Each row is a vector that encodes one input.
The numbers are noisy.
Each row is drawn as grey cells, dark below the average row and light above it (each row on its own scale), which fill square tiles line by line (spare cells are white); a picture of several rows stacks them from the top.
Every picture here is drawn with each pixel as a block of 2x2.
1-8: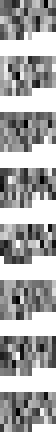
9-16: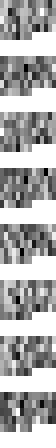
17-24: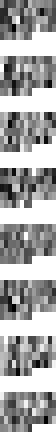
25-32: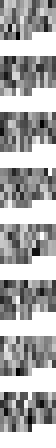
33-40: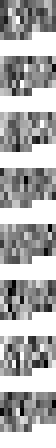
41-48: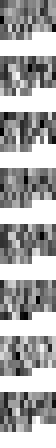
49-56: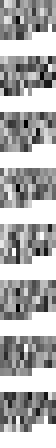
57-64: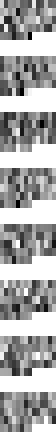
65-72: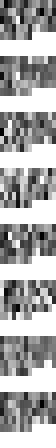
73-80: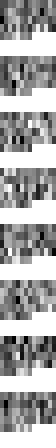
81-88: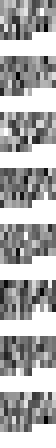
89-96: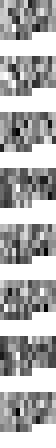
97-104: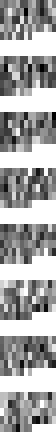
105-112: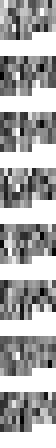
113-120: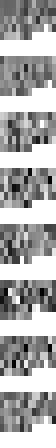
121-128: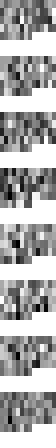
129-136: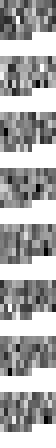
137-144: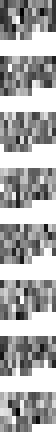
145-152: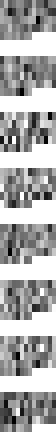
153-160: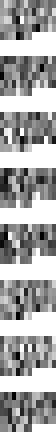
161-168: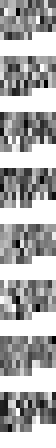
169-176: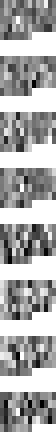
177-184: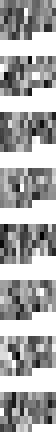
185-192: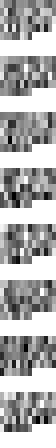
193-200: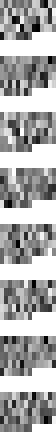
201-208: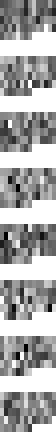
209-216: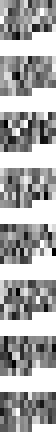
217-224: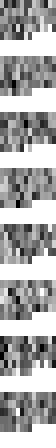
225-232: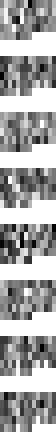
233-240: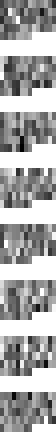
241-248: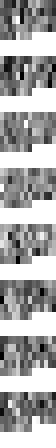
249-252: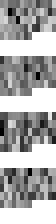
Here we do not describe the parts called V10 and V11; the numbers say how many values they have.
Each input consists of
a true/false value and a value of V10, together with either a point on a 9-point line, or a value of V11.
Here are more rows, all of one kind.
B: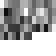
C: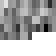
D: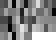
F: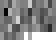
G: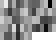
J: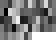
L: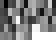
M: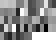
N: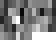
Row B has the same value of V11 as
C, F and J.
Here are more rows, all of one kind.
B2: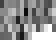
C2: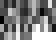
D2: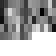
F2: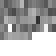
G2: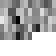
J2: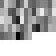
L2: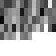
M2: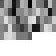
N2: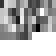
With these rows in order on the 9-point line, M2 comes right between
F2 and L2.
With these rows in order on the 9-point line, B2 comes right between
D2 and G2.
